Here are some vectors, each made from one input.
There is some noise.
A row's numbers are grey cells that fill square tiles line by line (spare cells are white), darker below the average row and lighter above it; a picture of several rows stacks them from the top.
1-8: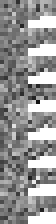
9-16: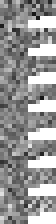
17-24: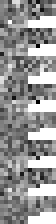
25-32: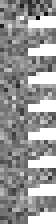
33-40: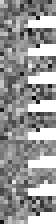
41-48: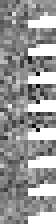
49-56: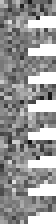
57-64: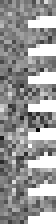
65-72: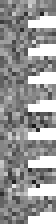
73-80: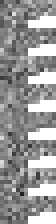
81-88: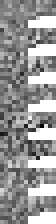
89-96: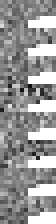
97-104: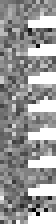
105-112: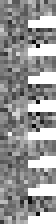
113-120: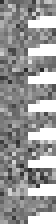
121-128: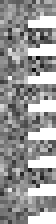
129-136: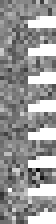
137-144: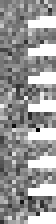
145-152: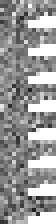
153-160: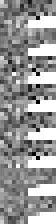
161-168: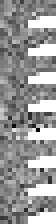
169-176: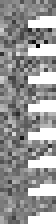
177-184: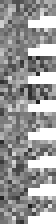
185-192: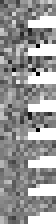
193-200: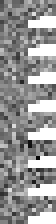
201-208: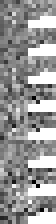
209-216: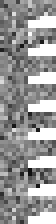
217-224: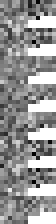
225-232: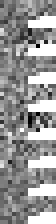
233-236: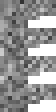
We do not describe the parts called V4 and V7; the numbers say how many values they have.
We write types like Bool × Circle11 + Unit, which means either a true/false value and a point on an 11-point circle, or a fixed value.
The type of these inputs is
Bool × (Circle8 × V4 + Line6) + V7.
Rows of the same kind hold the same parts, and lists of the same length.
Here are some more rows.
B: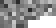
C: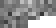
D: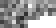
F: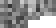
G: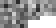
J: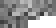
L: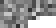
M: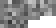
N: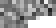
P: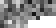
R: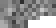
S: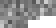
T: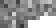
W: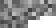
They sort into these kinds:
B, D, G, N, S, T
C, F, J, L, M, R, W
P

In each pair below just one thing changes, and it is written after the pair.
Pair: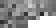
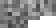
the value of V4
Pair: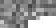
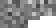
the true/false value
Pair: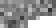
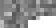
the place on the 8-point circle
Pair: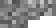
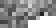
the place on the 8-point circle
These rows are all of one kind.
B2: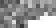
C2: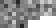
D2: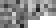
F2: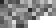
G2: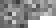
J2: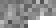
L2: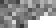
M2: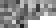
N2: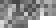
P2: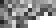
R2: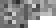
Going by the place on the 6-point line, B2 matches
F2, L2, M2 and N2.
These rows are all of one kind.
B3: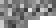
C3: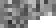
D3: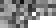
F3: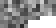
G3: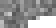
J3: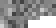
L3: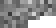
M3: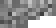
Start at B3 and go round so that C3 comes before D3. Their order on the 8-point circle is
B3, G3, M3, J3, C3, D3, F3, L3.
